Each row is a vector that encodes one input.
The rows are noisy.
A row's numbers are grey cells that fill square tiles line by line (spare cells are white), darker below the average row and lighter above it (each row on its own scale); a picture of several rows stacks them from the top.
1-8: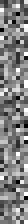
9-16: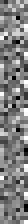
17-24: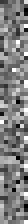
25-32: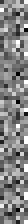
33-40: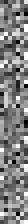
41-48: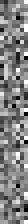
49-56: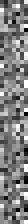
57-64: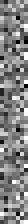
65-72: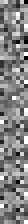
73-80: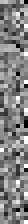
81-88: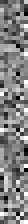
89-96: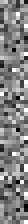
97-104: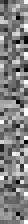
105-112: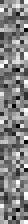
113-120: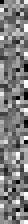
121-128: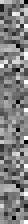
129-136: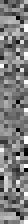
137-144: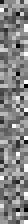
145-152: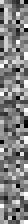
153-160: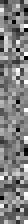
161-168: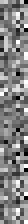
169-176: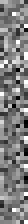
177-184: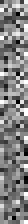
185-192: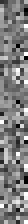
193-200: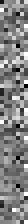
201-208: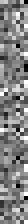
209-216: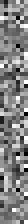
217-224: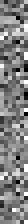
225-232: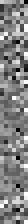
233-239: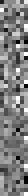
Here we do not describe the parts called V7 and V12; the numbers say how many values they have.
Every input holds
either a point on an 11-point line, or a true/false value and a value of V12, or a value of V7.
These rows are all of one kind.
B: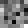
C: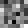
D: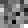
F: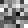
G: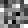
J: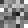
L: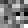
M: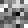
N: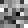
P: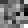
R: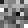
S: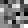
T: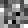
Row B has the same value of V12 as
D and N.
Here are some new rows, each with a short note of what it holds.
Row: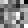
a point on an 11-point line
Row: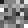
a true/false value and a value of V12
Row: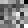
a point on an 11-point line
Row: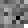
a value of V7
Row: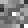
a point on an 11-point line
